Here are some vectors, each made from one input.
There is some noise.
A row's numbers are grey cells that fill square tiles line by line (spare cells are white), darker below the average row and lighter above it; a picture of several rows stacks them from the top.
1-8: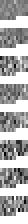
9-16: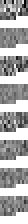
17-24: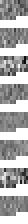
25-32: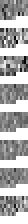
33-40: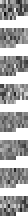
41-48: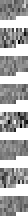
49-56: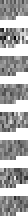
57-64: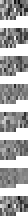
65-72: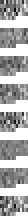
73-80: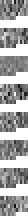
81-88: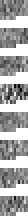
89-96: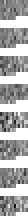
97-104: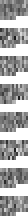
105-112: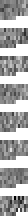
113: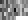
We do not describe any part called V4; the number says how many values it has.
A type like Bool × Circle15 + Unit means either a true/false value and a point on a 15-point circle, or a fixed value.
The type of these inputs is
Bool × (Line7 + V4).
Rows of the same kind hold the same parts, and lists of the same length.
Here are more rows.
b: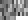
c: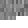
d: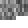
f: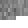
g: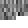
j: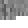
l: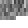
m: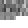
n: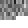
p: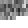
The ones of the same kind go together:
b, c, d, f, j, m
g, l, n, p

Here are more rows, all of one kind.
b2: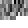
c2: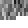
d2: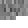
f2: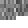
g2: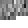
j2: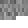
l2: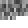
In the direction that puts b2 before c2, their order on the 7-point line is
j2, l2, b2, d2, g2, c2, f2.
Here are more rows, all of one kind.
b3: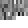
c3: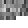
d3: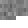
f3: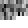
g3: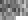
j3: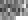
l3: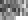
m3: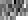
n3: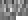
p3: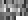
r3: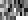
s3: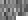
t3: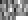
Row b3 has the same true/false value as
d3, f3 and r3.
